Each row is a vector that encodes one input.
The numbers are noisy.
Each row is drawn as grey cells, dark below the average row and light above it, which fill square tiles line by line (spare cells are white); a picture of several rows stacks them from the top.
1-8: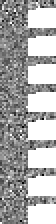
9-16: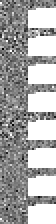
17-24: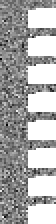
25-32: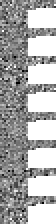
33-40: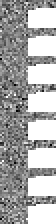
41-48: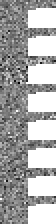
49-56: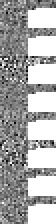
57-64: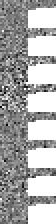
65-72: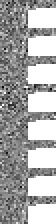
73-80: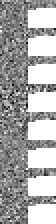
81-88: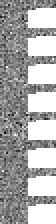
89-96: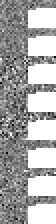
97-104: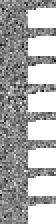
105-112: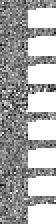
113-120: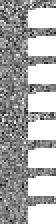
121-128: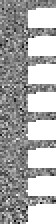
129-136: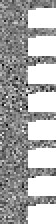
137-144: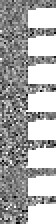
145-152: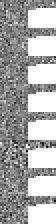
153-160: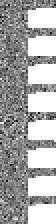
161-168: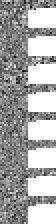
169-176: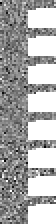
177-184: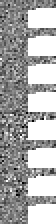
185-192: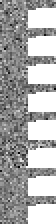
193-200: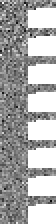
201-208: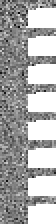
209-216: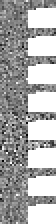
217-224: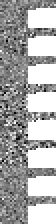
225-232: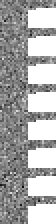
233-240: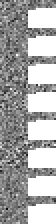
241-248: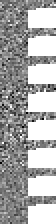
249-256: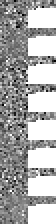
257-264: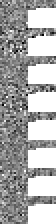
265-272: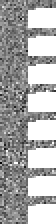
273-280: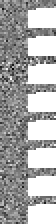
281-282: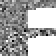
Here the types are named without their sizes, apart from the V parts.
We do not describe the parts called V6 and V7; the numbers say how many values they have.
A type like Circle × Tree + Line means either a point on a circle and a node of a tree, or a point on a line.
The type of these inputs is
(Label × Label + Line) × V7 + V6.
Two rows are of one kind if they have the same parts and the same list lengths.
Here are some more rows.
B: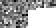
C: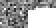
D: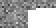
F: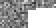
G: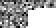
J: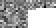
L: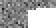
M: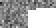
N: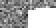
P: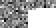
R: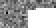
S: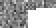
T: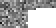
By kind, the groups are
B, G
C, F, L, M, P, R, S
D, J, N, T

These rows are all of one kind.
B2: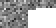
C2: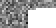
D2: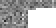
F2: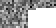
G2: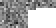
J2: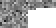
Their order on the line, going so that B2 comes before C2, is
B2, F2, C2, J2, D2, G2.
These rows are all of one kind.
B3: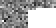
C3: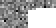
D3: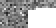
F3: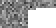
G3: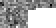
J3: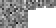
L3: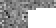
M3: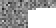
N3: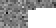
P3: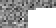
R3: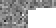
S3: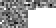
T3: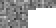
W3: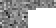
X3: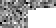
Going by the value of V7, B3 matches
C3, P3, R3 and X3.
